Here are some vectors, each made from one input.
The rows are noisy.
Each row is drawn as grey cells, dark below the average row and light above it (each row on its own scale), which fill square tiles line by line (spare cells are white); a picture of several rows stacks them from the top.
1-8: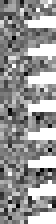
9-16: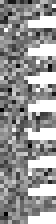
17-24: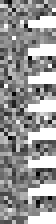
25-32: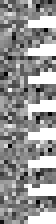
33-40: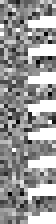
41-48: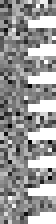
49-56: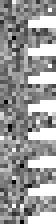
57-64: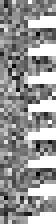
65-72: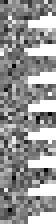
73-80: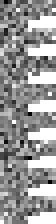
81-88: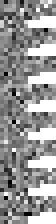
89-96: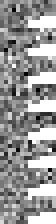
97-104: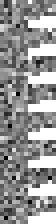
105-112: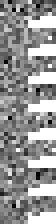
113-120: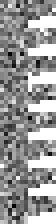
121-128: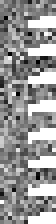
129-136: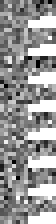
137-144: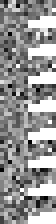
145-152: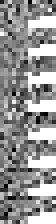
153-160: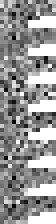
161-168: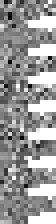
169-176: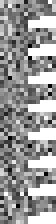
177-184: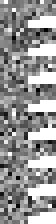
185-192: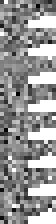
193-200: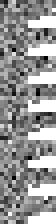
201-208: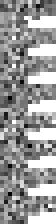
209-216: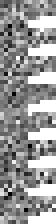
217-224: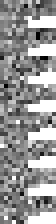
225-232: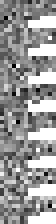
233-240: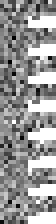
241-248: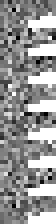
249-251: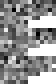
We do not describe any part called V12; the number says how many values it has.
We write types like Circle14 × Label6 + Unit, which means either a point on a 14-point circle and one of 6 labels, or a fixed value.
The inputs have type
Label4 + (Line7 + V12) × V12.
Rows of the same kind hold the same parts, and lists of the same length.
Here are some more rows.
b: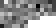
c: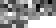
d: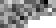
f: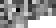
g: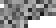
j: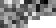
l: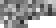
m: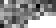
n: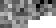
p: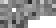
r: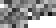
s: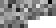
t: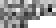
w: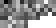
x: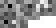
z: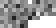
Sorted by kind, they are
b, c, d, j, m, n
f
g, l, p, r, s, t, w, x, z

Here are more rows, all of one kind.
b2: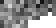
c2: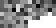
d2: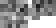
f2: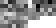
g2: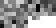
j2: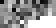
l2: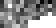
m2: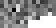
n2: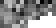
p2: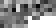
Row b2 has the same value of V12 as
j2, l2 and n2.
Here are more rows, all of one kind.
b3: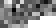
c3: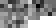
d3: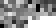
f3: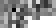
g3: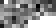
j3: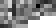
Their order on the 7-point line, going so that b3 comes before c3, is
f3, b3, g3, d3, j3, c3.
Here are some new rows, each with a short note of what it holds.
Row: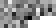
two values of V12
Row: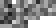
two values of V12
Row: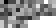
two values of V12
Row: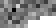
a point on a 7-point line and a value of V12
